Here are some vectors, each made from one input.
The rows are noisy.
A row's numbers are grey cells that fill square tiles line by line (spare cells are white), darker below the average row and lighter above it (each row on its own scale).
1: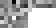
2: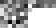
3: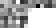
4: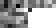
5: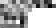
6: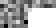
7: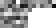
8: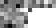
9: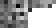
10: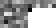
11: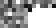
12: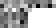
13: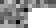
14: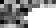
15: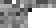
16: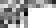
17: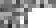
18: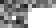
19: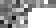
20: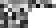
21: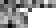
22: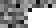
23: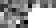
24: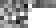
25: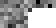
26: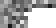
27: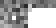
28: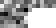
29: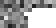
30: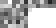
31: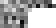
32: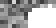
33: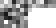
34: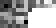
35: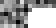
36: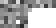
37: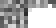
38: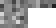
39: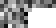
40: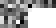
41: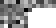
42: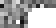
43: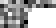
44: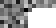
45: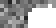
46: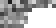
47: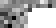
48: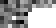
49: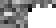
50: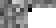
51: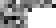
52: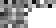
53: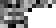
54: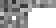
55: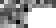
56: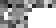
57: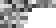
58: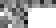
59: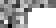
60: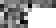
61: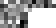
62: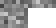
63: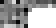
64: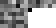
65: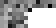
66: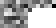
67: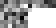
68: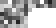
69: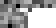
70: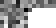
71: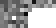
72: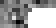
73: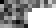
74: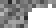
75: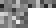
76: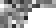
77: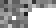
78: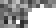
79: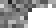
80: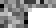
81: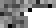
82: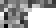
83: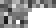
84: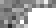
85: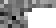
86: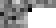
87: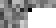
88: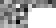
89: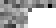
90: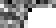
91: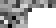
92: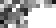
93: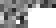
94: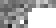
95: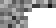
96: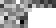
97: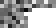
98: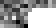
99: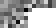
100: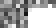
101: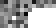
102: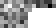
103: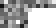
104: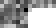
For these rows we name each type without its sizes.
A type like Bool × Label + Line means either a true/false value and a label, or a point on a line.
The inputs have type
Bool × Bool × Bool + Circle + Line.
